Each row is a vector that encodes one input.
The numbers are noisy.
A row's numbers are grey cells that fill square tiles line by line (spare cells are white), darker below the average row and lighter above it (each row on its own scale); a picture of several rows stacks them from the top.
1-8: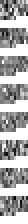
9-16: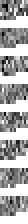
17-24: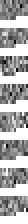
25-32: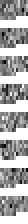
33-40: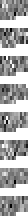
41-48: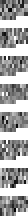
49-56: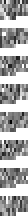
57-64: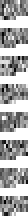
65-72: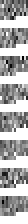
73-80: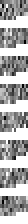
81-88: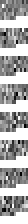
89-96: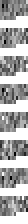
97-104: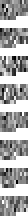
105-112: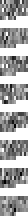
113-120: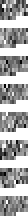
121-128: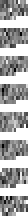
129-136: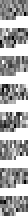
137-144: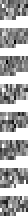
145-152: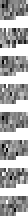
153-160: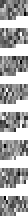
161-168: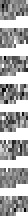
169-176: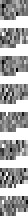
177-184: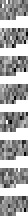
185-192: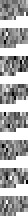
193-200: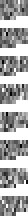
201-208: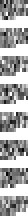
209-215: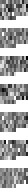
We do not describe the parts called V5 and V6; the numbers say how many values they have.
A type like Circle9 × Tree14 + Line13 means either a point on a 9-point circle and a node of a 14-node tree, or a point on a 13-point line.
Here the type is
Bool × (Circle9 + V5) × Line8 + (Tree9 + Unit) × V6.
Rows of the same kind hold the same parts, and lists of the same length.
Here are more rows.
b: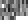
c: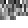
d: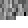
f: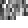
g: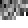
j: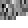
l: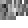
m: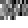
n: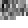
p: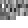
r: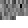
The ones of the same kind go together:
b, d, f, p
c, m, r
g, n
j, l

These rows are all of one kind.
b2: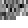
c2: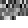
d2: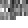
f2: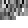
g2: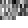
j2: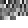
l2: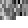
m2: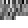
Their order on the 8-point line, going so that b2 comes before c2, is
b2, f2, j2, c2, d2, g2, l2, m2.
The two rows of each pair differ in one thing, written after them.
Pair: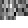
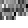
the true/false value
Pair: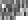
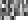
the place on the 8-point line
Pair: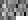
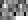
the place on the 9-point circle
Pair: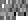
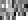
the place on the 9-point circle
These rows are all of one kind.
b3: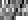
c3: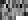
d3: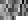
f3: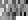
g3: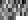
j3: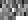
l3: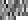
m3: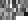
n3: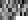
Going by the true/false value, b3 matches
d3, f3 and l3.
